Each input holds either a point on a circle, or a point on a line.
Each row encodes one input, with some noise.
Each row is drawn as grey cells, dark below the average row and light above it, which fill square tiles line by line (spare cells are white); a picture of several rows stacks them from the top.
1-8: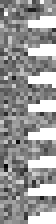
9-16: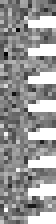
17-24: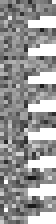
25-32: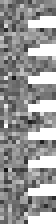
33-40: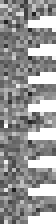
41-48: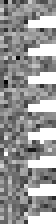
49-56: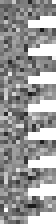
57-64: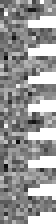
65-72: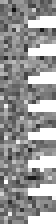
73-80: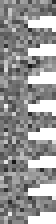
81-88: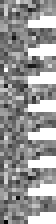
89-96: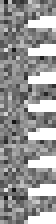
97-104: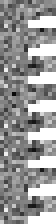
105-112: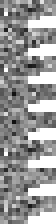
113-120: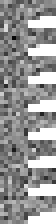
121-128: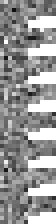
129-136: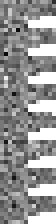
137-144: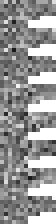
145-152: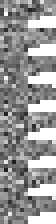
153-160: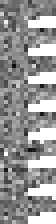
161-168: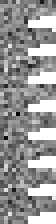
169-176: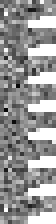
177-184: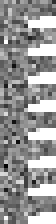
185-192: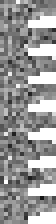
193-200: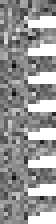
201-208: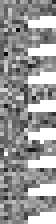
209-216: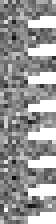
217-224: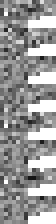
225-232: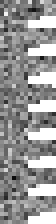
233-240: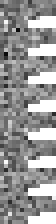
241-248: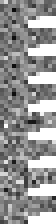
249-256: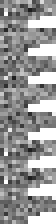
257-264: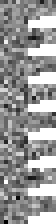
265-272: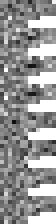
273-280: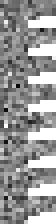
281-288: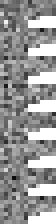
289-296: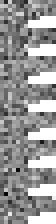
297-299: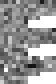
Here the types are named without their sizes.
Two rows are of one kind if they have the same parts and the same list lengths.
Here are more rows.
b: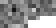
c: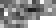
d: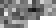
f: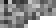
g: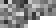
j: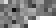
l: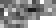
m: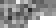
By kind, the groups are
b, j
c, d, f, g, l, m

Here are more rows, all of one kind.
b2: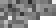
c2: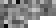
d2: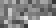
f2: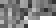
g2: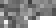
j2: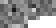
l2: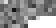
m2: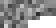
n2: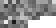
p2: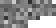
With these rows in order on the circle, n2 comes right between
c2 and p2.
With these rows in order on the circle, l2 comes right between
g2 and j2.
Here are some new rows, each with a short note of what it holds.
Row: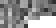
a point on a circle
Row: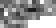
a point on a line
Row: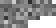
a point on a circle
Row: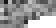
a point on a line
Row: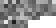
a point on a circle
